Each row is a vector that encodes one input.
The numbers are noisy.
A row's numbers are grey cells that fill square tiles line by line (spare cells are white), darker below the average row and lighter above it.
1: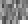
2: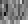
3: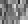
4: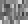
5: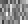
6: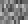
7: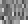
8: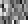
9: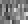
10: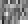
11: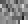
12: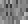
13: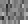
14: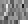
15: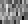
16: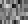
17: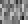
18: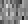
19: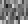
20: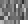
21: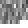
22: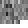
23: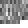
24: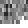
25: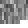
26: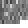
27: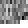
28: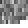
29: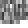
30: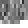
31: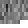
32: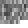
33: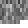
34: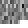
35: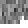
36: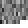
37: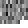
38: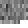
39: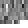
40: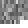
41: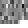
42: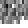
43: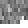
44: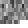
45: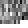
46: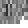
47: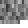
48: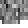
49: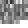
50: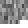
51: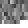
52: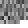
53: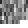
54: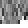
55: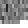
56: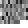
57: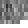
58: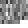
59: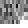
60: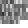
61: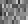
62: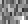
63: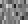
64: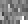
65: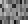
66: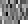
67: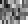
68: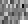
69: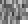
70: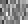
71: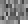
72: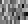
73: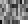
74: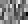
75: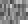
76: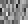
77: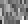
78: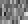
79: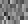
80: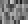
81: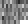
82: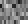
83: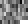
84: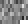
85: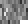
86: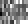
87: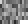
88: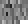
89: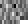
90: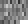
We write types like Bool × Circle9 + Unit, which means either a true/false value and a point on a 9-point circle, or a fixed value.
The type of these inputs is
Bool × Tree8.
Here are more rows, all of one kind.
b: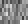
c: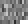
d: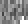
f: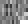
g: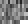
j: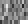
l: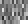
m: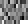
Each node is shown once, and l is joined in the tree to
m.
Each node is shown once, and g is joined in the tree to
c, f and m.
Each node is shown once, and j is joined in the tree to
c.
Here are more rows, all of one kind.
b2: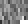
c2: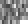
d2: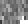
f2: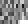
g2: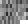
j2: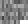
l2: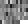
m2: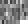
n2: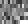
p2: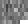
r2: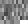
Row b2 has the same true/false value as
d2, f2 and m2.
